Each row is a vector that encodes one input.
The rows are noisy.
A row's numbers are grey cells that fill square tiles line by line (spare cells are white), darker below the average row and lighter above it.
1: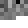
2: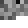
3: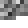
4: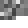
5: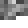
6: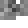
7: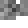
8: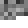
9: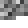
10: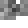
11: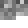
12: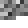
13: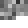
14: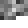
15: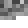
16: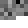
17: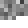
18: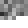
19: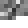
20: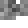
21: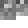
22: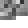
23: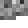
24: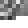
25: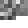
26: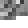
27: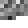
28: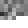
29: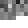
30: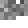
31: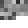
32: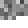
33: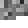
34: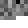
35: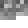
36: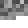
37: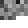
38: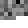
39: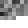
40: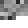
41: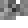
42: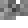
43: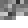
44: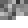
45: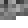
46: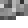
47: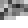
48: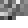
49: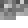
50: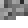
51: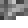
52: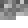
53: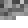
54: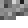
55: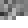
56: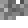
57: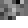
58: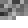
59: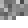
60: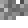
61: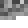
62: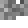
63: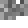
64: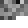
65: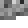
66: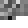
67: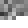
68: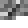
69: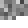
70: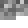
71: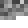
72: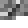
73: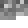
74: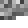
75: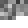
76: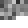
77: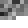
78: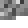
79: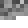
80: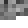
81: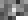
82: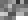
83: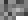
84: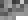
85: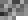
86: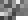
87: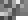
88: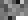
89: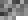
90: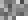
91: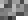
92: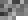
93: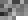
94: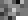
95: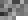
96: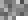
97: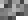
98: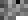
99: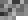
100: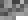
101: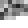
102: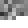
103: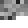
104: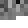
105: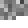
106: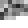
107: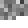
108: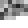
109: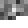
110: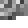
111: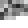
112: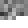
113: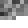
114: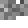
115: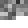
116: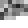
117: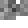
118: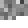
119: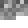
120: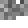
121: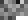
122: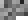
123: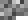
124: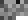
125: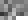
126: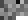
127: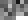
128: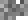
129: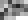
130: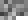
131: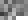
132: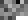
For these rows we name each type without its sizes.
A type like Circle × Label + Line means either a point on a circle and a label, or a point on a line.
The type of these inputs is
List(Line).
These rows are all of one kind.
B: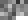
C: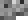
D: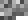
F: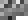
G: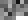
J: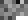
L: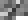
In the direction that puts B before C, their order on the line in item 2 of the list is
G, L, B, C, D, J, F.
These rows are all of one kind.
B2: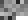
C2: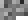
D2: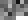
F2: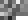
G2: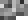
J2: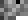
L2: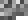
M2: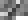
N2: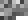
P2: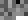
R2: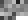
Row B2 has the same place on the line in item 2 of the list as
F2, G2 and L2.
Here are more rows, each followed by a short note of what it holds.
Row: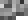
a list of two items
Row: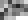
the empty list
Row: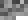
a list of one item
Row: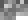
a list of one item
